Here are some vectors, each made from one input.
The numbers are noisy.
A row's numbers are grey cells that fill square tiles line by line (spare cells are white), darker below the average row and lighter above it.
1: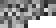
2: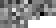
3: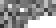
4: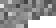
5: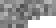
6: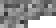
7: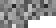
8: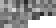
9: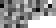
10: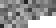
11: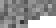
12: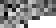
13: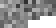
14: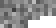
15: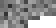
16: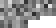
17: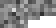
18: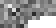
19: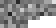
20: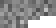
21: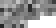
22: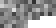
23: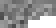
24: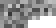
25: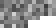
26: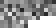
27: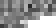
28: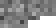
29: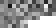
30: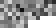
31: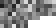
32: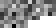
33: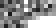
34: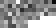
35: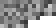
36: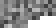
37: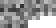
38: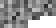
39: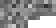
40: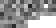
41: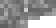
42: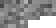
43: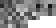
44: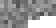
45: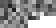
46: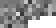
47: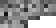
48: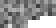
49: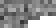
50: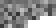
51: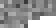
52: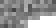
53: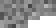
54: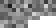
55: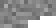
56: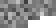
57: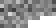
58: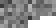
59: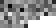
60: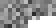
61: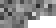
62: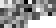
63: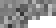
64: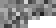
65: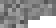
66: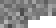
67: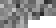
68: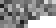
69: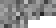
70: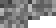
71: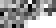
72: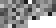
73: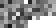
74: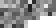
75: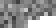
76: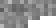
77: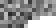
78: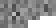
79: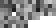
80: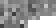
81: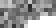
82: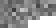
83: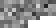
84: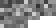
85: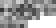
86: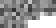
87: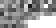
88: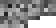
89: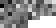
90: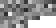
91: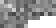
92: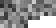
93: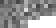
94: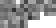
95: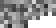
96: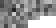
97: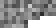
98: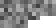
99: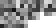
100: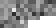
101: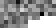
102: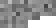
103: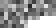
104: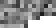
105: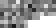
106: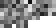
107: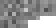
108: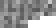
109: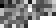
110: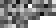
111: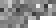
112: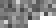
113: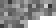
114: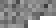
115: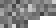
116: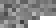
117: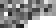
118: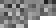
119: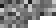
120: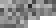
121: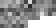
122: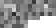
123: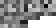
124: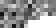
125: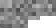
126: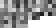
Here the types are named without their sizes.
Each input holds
a point on a line and a true/false value, together with either a point on a circle, or a fixed value.
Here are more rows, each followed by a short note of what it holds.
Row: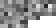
a point on a line and a true/false value
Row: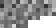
a point on a circle, a point on a line and a true/false value
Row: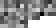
a point on a line and a true/false value
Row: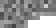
a point on a line and a true/false value
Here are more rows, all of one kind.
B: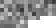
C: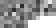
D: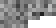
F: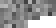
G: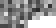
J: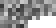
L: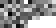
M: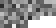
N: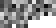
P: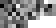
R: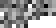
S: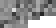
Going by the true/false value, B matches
C and D.
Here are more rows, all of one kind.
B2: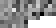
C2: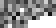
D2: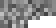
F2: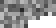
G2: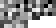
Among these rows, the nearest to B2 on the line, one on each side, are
D2 and F2.
